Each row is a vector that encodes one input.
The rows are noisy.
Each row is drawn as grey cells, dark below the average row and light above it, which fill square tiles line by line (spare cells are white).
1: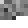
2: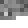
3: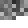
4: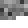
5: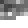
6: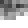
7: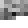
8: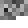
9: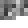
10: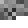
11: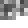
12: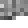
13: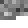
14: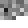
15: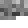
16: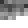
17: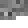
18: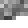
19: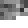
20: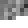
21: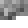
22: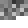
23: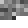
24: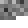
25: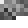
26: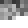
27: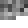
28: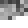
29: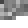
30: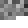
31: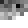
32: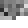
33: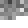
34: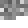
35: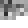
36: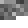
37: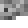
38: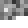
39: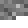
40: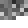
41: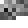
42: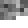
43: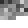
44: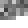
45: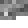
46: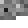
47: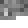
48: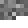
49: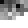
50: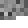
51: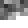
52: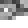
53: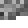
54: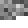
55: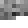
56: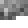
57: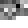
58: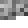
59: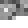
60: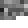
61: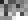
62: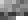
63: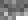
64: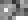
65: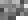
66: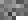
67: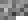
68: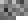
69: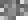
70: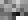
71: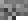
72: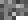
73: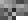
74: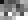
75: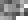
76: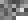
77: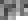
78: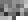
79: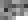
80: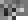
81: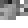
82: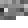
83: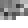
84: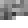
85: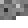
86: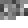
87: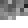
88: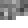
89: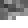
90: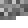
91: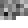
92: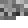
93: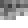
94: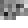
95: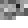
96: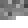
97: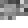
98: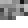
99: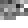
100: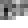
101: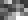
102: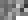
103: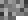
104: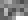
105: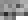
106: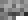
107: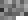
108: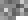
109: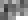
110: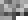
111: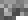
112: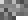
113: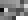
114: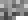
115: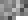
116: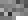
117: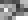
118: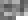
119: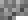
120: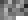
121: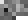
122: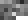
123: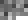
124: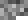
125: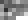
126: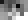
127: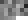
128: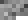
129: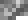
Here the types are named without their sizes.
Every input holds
a node of a tree, together with either a point on a line, or four true/false values.
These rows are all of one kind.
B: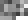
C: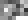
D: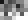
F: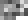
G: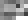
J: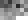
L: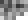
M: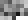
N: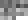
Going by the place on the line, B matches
F, G and J.
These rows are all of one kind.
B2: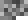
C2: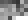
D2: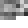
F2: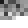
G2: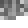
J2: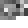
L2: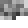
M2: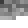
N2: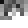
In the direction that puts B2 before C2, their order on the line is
N2, B2, C2, F2, J2, D2, M2, L2, G2.
